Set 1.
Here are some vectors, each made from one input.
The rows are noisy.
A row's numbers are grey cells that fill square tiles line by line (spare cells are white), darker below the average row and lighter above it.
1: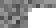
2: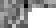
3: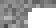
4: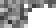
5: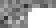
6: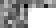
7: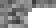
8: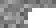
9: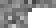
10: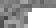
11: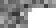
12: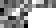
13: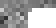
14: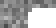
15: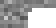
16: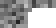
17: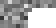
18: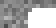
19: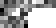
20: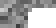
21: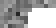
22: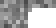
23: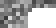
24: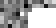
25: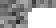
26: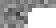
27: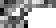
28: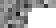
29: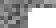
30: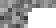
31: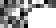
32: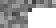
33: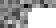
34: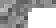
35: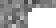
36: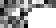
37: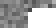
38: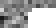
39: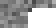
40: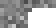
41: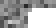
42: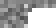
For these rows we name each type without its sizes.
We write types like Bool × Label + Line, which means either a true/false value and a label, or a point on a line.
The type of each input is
Bool × Label + Unit.
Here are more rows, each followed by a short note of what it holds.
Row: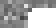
a label and a true/false value
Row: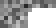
a label and a true/false value
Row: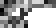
a fixed value
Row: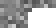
a label and a true/false value
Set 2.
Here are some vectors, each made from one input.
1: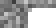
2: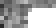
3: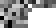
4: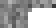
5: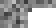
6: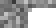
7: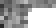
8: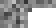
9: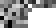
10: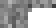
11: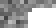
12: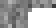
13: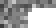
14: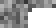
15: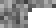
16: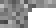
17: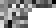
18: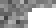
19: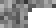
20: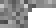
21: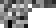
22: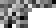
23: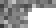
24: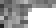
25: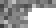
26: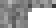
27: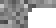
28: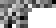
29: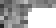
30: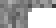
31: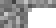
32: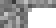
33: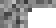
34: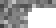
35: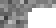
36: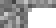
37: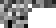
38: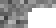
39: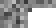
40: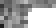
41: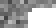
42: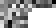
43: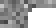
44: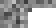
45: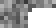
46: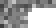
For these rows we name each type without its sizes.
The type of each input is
Bool × Bool × Bool + Label.
